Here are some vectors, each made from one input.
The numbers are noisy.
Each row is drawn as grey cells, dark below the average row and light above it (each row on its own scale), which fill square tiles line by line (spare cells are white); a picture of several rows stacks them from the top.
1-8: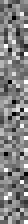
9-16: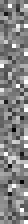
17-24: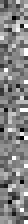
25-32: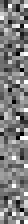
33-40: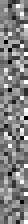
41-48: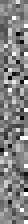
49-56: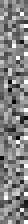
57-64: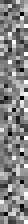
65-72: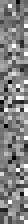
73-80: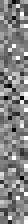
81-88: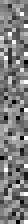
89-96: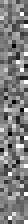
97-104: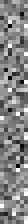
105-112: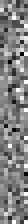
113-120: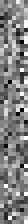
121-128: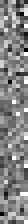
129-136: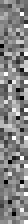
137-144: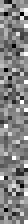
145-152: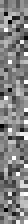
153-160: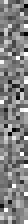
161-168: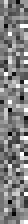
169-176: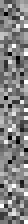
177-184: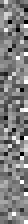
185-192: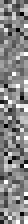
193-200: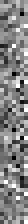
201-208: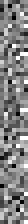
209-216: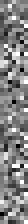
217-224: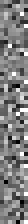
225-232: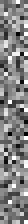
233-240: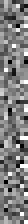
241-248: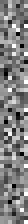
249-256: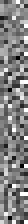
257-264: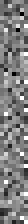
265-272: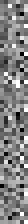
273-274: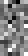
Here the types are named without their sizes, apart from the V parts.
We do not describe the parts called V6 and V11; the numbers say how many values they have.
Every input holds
four true/false values, together with either a label and a value of V6, or a value of V11.
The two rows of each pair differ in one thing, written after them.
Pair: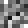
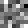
one of the four true/false values
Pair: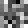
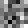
one of the four true/false values
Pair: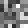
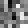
one of the four true/false values
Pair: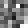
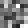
one of the four true/false values
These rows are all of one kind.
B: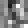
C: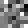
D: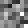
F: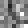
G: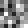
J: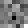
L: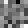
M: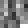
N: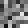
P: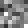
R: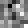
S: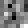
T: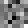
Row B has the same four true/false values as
F, G and M.
